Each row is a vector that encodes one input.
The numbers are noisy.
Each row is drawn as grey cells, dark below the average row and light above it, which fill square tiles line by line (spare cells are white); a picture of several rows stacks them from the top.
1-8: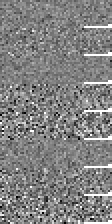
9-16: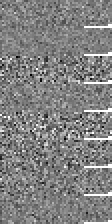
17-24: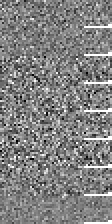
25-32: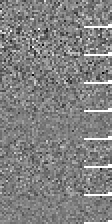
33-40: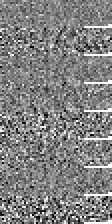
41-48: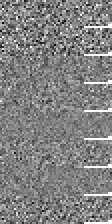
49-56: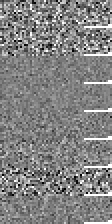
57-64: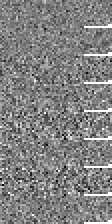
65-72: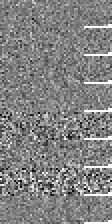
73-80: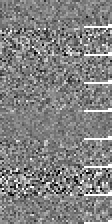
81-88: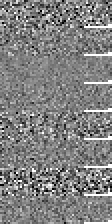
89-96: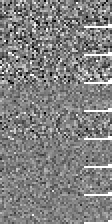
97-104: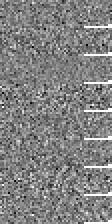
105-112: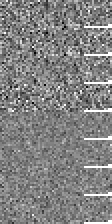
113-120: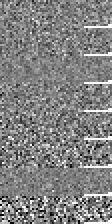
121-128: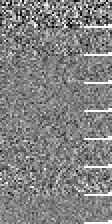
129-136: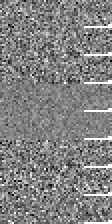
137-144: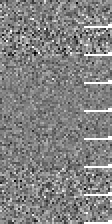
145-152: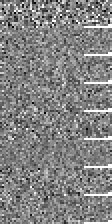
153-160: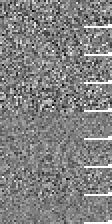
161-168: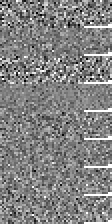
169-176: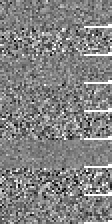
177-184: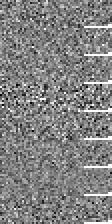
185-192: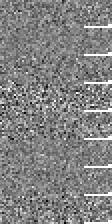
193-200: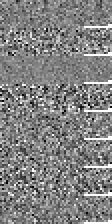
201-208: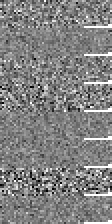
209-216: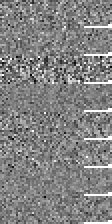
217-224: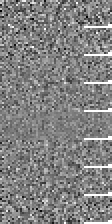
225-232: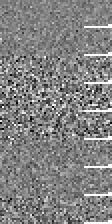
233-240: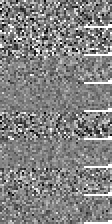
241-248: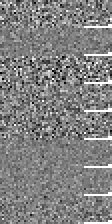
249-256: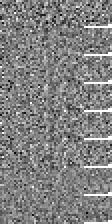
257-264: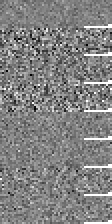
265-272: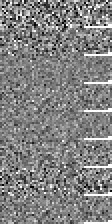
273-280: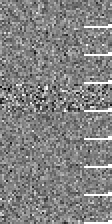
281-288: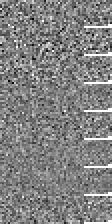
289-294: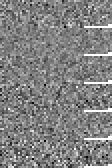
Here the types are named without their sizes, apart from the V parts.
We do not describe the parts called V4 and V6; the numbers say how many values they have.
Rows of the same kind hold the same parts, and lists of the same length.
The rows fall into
3 kinds.
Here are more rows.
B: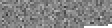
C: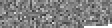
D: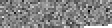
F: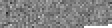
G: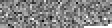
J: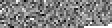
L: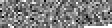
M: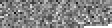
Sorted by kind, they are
B, C, D, F, M
G, J
L

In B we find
a point on each of two lines and a value of V4.
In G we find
a point on a circle, a point on a line and a value of V6.
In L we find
a point on a line and a value of V6.
